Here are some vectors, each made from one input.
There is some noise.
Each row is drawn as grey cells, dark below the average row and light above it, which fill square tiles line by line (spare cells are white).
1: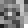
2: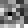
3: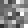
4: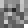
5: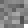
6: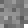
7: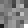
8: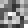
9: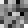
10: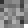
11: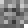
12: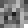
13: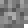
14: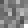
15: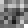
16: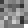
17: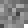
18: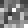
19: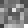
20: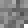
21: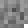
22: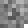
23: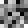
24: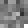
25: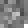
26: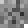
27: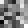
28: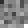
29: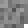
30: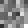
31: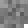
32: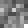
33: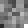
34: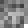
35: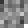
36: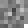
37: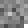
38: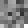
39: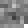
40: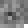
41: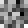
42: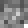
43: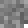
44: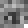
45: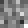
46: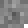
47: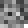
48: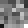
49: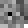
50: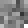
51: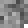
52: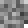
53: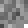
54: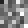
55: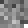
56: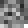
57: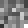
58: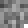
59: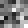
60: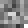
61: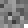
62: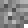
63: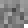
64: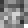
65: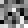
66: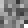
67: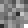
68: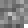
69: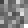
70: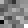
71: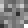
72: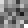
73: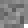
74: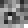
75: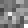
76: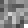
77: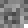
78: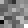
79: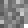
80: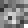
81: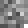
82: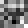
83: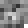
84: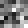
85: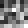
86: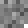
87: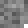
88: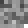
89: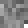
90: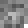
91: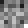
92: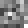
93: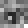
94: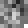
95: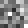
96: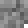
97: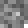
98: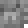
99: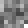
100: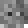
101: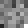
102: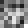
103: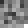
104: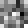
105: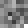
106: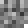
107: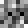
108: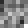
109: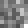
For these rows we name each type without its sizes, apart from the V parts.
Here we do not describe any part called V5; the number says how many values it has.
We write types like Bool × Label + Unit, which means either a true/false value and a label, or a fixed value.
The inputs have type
List(Bool × V5).
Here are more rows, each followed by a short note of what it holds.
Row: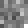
a list of two items
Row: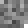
a list of three items
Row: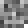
a list of one item
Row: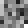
a list of one item
